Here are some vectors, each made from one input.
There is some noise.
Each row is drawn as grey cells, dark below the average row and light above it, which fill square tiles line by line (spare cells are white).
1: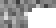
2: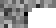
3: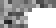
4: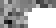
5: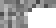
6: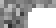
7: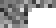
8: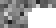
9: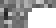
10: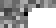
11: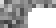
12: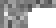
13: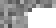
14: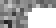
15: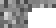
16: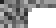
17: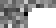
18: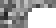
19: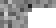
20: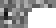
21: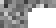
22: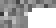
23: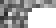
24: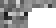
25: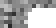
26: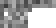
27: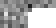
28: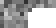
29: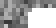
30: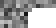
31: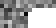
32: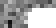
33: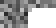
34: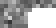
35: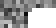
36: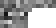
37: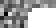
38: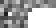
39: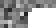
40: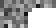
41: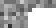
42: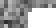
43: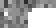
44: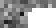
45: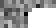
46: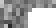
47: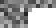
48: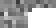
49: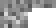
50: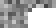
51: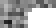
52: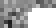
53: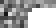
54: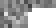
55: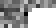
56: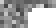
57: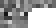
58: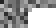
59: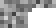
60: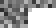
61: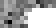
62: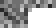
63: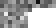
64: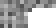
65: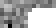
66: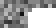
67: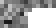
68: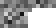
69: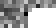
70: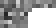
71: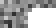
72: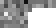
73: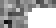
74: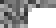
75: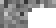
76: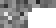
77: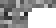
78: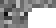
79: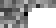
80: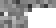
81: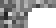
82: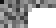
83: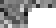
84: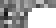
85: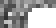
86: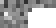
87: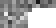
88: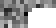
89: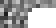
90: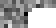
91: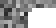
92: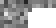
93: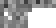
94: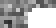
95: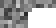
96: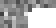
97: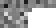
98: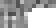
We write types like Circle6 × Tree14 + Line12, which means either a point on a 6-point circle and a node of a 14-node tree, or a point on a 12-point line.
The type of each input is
Bool × Bool × Bool × Line6 + Line8.
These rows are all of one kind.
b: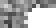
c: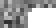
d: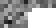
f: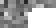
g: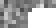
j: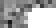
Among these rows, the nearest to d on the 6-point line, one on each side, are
c and j.
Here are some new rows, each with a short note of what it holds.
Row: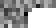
a point on an 8-point line
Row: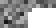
a point on a 6-point line and three true/false values
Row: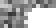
a point on a 6-point line and three true/false values
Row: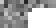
a point on a 6-point line and three true/false values
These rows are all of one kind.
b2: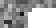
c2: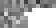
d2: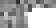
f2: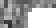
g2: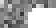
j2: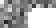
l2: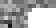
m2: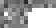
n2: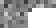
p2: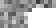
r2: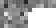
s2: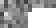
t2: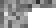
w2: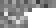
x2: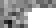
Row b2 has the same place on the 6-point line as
d2, f2, l2 and s2.
